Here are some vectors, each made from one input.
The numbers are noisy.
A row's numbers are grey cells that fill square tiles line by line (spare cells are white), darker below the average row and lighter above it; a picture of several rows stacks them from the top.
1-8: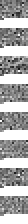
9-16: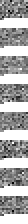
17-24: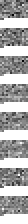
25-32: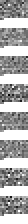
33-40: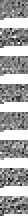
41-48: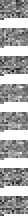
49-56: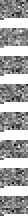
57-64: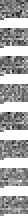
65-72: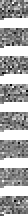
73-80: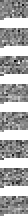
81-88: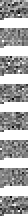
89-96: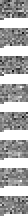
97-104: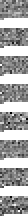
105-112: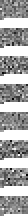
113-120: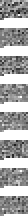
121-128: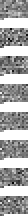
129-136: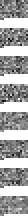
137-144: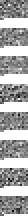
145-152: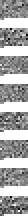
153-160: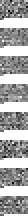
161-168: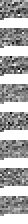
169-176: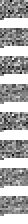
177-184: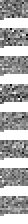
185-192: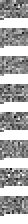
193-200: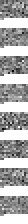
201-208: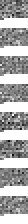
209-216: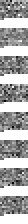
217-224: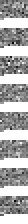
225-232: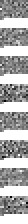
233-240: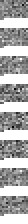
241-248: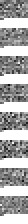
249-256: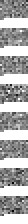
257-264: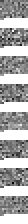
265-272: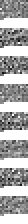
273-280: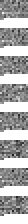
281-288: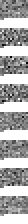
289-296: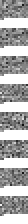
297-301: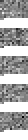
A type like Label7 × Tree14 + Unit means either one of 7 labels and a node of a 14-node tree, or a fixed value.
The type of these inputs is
Line3 × Line7 + Line9 + List2(Circle10) + Tree8.
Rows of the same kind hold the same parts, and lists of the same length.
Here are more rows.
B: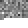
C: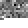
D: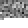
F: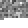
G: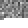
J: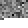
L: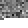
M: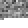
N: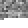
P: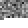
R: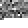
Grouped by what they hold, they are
B, G
C, P
D
F, M, N
J, L
R

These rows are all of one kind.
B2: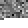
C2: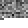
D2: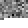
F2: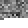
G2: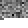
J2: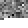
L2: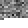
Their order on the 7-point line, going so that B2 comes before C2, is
B2, G2, C2, J2, D2, F2, L2.
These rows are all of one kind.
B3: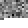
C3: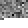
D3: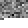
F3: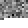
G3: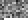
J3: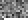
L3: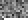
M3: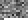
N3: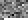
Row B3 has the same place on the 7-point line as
F3 and G3.
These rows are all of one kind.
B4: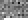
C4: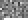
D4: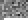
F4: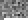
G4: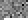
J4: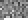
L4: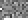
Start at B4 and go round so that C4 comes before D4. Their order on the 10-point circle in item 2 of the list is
B4, C4, J4, F4, D4, L4, G4.
